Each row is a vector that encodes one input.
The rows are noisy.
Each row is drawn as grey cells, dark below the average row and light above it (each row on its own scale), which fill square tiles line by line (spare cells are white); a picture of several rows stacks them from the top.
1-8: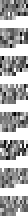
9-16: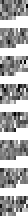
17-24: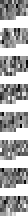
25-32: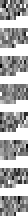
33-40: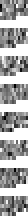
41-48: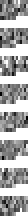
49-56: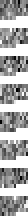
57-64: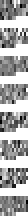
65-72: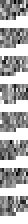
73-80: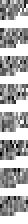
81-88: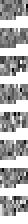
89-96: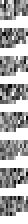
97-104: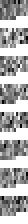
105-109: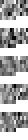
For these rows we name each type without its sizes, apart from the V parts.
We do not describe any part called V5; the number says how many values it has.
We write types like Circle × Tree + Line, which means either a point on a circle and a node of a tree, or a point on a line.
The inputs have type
Bool × Bool × Bool × (Line + V5).
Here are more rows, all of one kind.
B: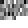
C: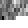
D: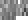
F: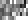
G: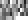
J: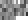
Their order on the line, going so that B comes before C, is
F, G, B, D, C, J.
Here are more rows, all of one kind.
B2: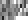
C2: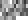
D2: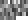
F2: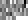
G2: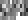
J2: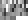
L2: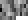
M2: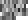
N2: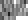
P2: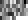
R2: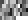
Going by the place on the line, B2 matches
J2, M2 and N2.
